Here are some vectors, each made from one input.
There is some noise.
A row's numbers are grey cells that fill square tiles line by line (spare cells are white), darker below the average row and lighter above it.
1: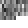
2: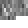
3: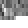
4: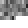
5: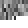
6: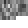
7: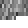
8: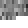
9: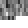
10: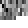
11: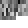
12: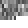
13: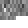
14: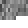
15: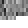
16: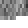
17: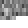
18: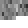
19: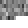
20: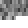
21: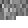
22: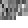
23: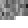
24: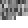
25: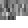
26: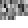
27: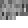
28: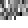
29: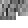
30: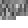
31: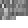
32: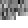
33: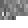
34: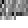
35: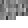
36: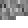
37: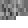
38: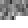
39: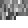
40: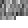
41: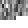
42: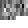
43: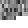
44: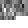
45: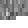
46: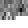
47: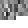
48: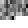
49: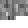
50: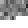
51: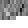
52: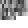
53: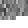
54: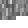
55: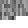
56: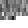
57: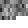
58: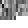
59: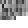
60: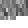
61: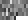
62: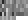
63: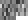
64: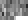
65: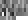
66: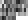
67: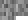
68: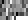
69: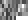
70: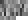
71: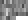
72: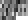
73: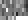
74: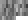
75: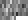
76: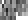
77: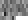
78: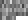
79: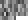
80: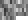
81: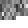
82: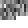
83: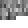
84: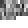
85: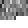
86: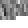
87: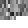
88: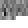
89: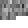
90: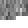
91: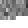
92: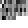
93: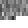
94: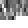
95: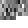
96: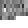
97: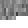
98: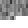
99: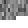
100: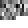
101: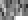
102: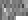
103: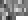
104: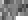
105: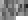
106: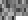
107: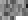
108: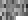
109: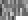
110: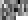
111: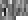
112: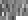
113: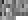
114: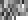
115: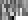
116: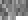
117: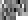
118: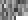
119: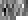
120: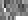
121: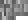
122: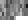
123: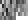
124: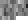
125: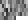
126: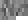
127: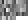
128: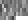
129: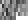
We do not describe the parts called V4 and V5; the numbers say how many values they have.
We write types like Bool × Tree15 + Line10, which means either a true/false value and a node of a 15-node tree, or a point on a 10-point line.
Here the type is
Bool × Bool × Bool × (Tree7 + Unit) + V4 × V5.
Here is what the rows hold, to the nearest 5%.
About 75% of them hold three true/false values, together with either a fixed value, or a node of a 7-node tree. The rest hold a value of V4 and a value of V5.
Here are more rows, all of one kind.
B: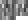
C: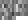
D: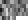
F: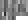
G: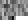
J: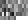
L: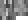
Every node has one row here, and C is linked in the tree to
B and J.
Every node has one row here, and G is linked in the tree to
B and L.
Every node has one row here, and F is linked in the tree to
B and D.
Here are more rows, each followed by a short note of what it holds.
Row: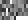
a node of a 7-node tree and three true/false values
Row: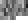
three true/false values
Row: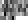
three true/false values
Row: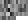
a node of a 7-node tree and three true/false values
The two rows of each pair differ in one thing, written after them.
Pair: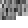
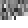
the value of V5
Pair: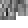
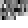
the value of V5
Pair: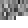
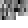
the value of V4
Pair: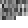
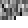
the value of V4
